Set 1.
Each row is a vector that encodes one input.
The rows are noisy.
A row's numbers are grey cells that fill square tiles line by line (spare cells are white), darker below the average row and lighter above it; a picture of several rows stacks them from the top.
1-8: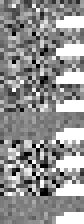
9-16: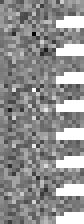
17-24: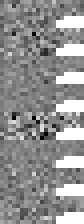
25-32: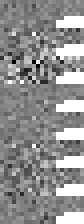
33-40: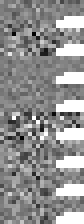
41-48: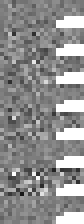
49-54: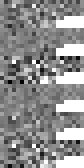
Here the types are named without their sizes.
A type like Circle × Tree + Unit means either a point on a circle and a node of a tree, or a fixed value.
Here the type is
Bool × Bool × Bool × Bool + Unit.
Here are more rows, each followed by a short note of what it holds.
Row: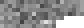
a fixed value
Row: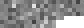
four true/false values
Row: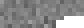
four true/false values
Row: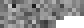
four true/false values
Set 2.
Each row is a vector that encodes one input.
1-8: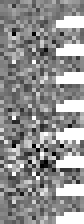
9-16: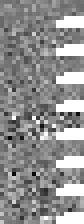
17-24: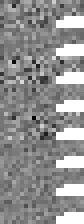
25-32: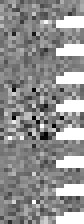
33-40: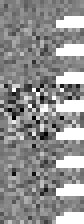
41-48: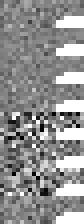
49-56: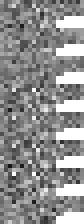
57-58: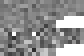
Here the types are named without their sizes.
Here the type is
Bool × Bool × Bool × Bool + Unit.
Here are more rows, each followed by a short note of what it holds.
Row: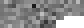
four true/false values
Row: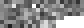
four true/false values
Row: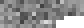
a fixed value
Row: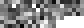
four true/false values
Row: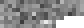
a fixed value
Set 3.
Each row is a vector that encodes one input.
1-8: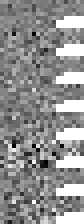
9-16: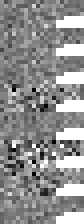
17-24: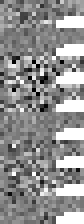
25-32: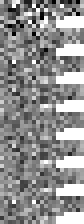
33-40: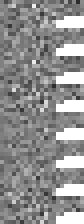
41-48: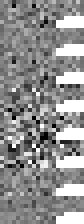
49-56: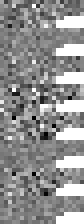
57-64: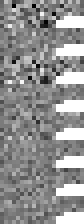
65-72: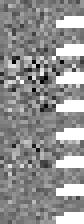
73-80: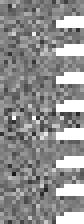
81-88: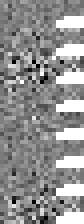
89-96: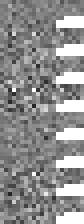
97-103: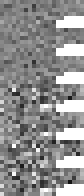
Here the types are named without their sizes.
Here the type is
Bool × Bool × Bool × Bool + Unit.
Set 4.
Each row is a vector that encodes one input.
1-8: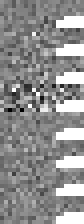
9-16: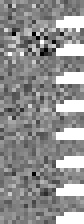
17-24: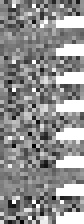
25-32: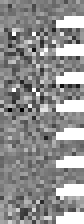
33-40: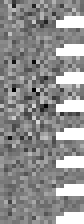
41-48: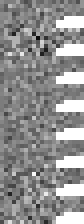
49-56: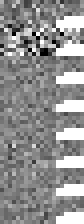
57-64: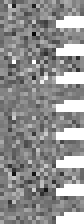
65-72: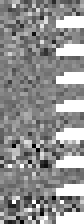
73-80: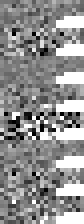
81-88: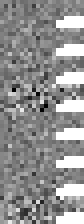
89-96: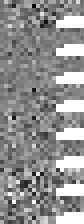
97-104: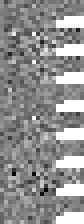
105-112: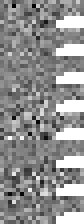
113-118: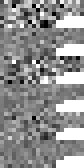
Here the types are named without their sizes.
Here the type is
Bool × Bool × Bool × Bool + Unit.
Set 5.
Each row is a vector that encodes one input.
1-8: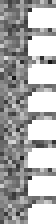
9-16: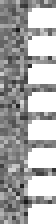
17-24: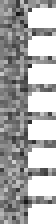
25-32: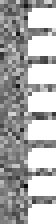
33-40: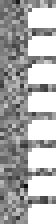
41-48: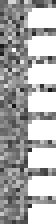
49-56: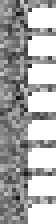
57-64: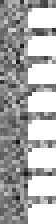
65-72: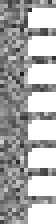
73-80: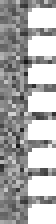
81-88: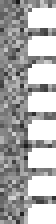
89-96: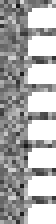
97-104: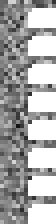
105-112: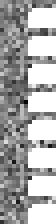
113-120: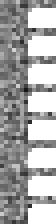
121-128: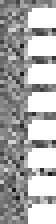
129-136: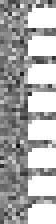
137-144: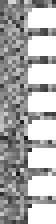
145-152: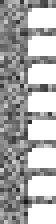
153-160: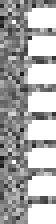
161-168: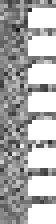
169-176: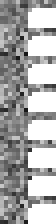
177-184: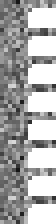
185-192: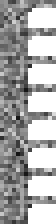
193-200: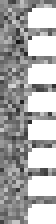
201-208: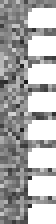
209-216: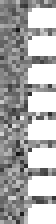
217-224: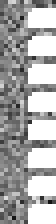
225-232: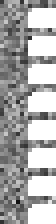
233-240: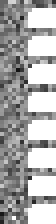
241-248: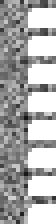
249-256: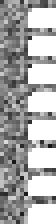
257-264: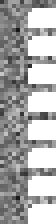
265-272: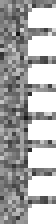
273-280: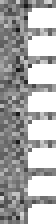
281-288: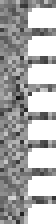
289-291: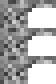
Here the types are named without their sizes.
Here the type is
Tree.
